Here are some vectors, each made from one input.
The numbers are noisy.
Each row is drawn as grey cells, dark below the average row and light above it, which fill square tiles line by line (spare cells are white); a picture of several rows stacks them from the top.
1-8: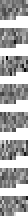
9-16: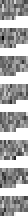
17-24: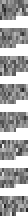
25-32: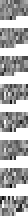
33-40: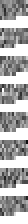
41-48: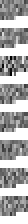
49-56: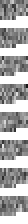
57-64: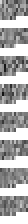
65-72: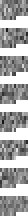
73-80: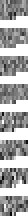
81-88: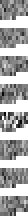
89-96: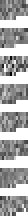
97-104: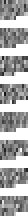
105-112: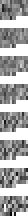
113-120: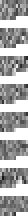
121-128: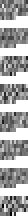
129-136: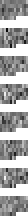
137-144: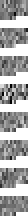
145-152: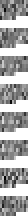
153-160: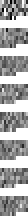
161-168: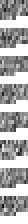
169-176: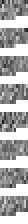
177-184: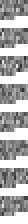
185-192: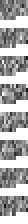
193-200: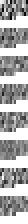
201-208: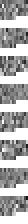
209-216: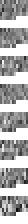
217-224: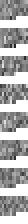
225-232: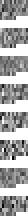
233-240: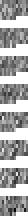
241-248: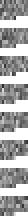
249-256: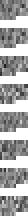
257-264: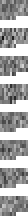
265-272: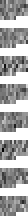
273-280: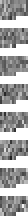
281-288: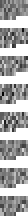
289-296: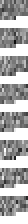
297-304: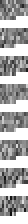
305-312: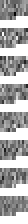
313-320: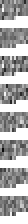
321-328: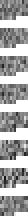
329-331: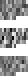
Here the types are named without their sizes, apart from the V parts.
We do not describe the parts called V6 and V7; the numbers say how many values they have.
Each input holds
either a true/false value and a value of V6, or two values of V7, or a list of points on a line.
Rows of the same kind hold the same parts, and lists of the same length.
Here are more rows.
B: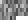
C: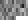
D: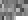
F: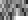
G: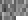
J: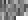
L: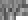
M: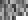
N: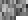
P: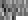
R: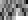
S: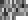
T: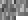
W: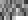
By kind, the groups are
B, N
C, S
D, F, R, W
G, J, M
L, T
P

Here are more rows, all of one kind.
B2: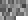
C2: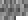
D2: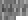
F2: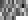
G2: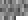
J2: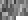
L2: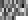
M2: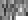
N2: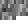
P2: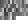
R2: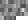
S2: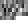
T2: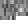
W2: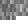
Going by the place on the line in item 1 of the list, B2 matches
F2, L2, R2 and S2.
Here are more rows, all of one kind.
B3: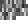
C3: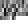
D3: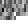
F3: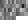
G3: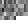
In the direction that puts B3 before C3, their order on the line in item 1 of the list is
F3, B3, C3, G3, D3.
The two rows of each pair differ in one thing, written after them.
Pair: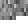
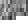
the value of V6
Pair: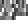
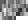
the true/false value
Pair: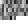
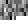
the value of V6
